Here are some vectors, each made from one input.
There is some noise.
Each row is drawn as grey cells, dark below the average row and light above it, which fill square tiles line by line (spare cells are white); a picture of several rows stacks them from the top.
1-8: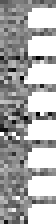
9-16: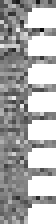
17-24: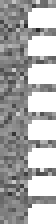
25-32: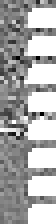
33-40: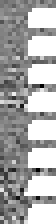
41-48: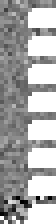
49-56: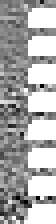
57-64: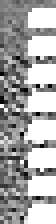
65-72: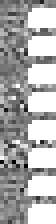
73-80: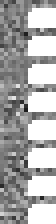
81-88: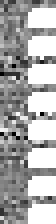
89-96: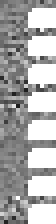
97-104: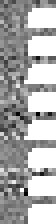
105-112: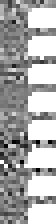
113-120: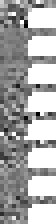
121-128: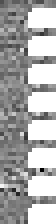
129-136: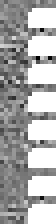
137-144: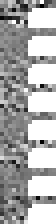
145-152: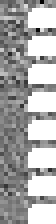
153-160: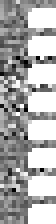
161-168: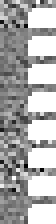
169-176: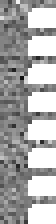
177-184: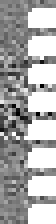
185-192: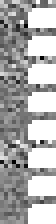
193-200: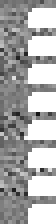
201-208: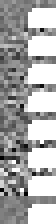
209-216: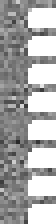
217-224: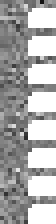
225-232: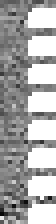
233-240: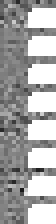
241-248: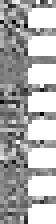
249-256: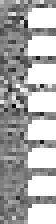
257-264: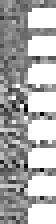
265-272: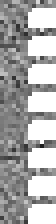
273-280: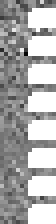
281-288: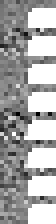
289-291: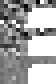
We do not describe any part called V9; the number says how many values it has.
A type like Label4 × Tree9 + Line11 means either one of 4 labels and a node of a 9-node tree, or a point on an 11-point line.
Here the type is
(Bool × Bool × Bool × Bool × V9 + Unit) × Line11 + List2(Line5 × Line5).
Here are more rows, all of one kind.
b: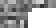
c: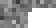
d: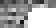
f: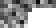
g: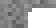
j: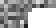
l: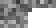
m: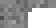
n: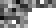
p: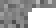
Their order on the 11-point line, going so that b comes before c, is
j, f, d, p, b, m, n, c, l, g.
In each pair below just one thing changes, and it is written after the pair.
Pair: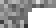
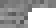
one of the four true/false values
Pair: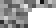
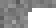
one of the four true/false values
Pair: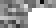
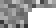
the place on the 11-point line
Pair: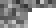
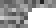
the value of V9
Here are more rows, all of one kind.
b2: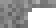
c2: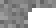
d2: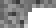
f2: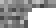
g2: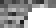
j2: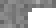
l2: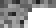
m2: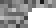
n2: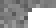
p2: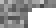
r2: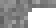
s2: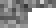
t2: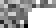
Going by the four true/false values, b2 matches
m2 and r2.
